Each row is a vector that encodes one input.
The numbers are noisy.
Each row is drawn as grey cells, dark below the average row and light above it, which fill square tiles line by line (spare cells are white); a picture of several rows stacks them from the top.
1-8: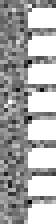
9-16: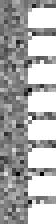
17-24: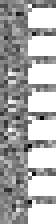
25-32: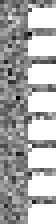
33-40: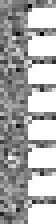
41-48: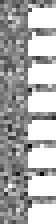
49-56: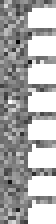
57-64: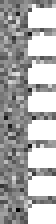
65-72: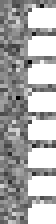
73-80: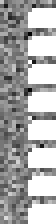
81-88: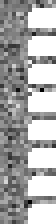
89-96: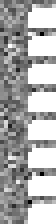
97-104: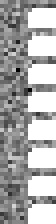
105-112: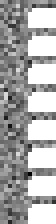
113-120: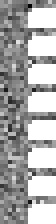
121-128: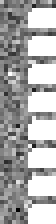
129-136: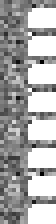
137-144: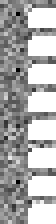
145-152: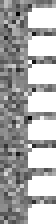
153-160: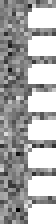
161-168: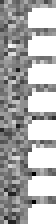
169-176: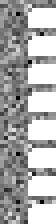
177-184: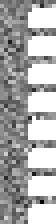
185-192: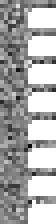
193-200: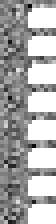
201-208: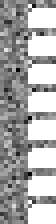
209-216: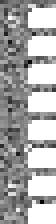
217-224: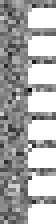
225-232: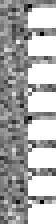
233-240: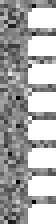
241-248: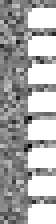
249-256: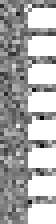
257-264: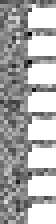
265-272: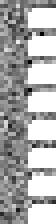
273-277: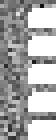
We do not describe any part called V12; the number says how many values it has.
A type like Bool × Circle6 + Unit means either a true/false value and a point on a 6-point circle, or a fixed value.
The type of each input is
(Line6 + Line9) × V12.
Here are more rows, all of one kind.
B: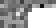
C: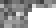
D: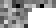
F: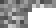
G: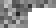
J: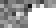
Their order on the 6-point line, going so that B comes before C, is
D, B, C, J, F, G.
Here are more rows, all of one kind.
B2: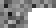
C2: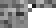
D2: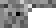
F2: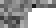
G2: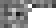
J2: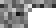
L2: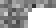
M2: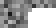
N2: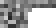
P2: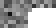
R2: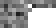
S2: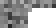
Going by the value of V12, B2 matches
M2 and P2.
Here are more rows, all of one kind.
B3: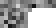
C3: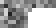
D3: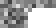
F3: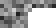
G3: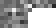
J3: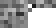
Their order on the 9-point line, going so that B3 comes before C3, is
F3, D3, B3, C3, J3, G3.
